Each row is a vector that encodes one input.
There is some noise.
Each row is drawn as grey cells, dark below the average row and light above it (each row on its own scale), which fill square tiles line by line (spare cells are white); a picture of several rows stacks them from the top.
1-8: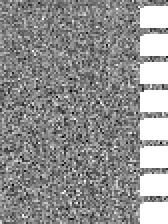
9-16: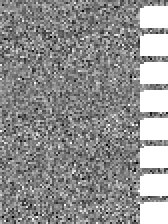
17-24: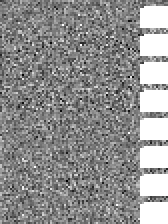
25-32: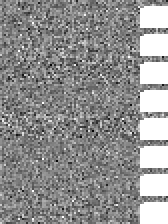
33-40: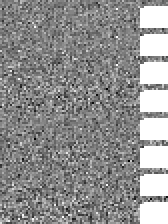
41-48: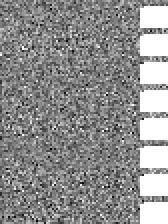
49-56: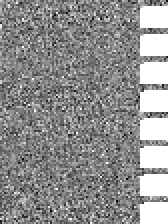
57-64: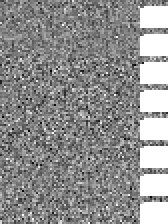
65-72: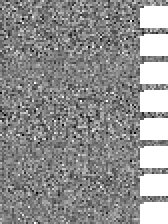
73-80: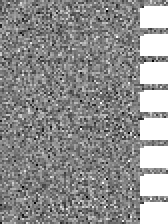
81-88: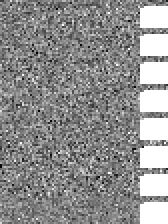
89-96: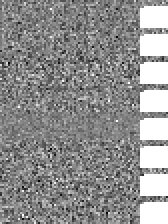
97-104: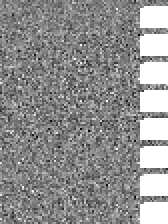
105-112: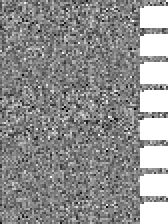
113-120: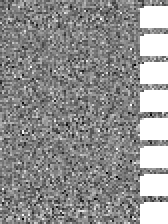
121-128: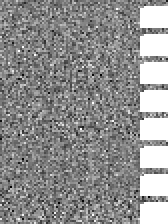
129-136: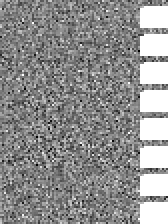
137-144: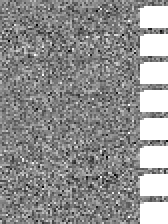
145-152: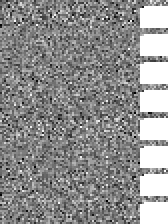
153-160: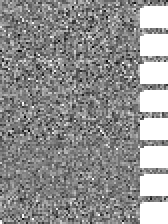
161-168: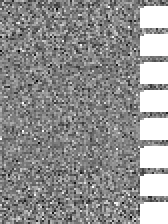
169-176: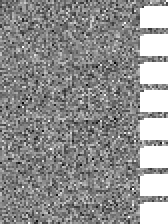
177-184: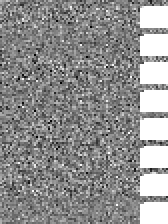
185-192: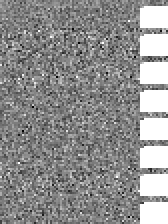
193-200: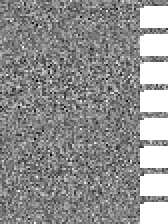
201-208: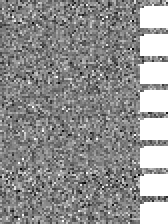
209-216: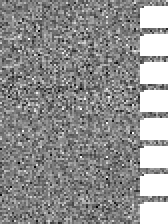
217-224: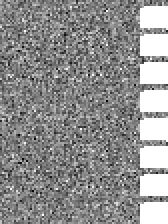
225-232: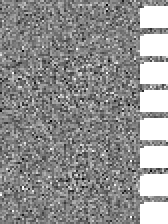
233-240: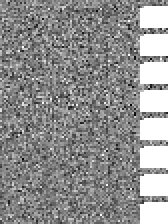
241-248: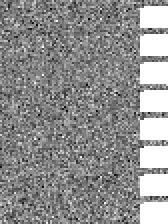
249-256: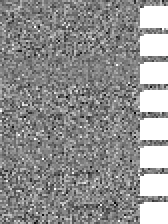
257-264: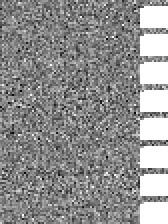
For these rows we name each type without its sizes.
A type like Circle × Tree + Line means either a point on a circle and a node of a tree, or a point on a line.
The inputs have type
Bool × Line + Label × Label × Label + List(Circle).
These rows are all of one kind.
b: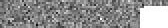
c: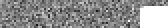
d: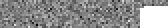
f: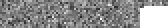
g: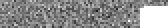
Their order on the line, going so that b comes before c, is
f, b, c, d, g.
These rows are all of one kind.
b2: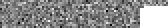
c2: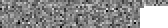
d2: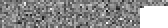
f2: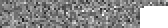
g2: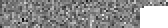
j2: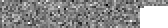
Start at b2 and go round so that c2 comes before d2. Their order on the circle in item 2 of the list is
b2, c2, d2, f2, j2, g2.
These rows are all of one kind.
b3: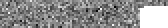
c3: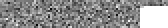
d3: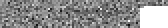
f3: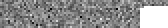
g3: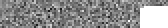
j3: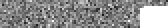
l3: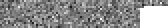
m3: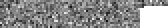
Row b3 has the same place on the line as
c3 and m3.
